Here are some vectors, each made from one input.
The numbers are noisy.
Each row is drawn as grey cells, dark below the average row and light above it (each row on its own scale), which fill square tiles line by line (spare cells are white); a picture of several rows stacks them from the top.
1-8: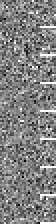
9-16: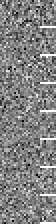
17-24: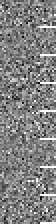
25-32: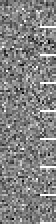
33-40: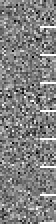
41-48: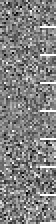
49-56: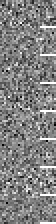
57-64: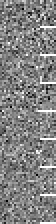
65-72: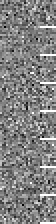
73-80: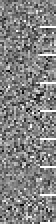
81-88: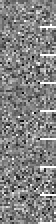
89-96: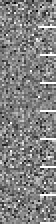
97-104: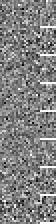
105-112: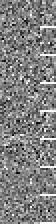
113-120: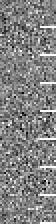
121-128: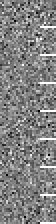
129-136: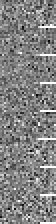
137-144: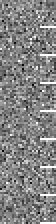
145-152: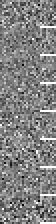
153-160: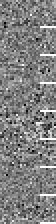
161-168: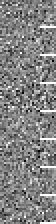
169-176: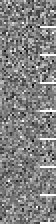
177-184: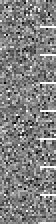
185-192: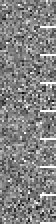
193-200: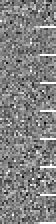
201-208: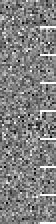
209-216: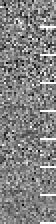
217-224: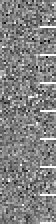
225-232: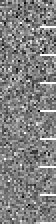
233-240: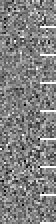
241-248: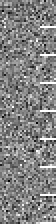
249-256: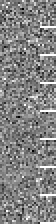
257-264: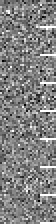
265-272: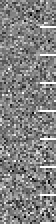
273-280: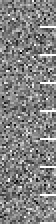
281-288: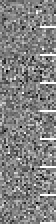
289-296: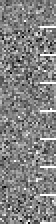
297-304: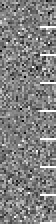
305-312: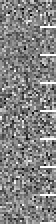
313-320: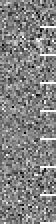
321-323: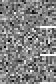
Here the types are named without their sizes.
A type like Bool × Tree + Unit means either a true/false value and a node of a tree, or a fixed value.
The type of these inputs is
(Circle + Unit) × (Line + Tree).
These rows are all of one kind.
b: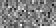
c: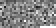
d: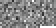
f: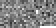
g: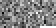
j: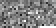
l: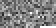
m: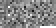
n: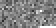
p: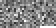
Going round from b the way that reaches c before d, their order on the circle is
b, f, n, c, j, l, g, d, m, p.
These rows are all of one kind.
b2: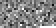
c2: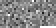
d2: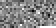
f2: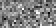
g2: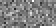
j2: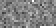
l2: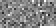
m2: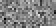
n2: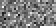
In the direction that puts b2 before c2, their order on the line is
b2, g2, l2, m2, f2, j2, c2, d2, n2.
